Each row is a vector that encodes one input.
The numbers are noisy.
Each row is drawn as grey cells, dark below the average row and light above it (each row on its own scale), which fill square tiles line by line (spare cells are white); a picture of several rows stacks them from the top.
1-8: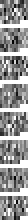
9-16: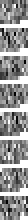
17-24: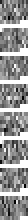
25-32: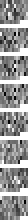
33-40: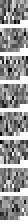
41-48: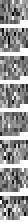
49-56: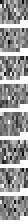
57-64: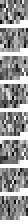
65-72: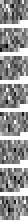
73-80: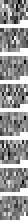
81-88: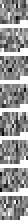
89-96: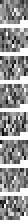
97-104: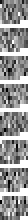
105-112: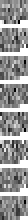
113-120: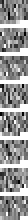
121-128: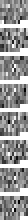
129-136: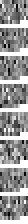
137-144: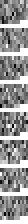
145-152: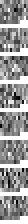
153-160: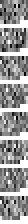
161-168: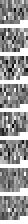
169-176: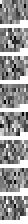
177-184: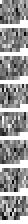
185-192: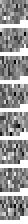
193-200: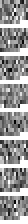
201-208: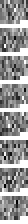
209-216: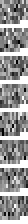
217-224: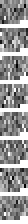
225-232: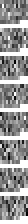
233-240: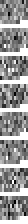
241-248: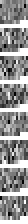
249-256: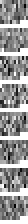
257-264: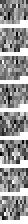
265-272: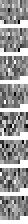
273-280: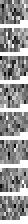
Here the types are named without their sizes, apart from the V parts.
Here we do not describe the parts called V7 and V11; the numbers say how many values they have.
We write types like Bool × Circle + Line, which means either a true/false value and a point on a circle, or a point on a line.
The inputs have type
List(Line) + V7 × V11.
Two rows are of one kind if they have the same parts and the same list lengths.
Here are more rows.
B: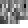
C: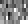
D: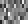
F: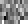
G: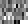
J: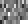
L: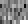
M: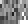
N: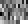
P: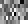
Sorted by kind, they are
B, M
C, N, P
D, G, J
F
L

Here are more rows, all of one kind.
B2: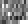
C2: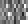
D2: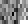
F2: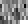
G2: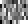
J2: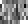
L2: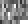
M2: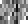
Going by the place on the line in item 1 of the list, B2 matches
F2 and G2.
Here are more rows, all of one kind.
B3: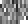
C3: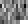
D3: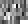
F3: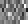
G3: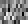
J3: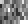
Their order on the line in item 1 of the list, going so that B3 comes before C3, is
B3, J3, C3, D3, G3, F3.
